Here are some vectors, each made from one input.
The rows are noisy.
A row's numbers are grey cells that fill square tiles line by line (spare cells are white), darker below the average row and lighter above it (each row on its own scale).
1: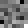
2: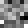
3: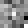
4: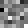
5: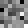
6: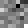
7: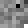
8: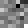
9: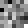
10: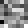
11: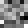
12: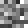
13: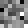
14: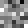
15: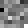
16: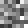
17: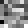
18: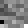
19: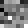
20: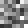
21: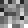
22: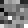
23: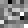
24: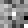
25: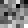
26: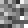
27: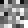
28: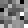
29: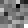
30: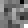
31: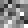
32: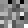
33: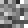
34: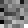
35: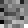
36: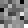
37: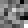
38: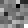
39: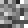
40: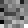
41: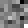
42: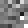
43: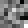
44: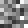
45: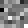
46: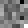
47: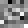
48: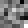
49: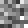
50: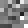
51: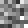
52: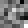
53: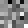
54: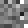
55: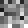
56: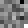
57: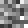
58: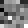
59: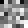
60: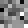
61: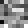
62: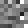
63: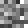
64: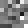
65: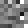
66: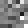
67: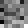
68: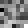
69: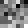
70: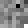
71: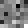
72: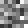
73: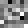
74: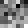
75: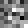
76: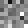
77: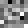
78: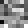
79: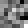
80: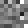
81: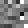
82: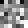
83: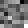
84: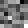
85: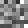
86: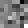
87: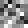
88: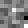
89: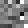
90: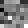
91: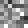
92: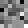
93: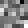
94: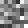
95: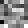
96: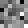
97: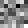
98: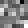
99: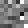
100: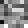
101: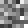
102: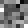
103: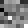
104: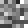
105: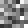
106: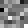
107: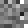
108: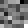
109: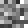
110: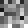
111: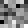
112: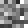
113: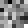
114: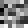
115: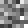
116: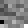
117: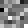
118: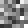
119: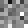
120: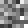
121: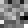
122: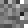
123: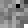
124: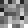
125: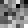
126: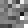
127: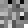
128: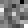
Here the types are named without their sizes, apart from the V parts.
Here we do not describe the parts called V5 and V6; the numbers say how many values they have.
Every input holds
a true/false value, together with either a point on a line, or a value of V5 and a value of V6.
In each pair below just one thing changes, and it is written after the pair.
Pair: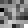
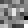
the value of V6
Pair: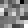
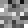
the true/false value
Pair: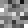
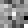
the value of V5
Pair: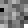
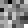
the value of V6
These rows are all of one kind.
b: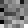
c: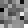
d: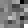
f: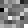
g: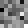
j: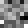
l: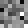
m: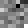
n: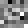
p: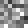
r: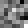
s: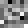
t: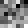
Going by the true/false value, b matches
r and t.
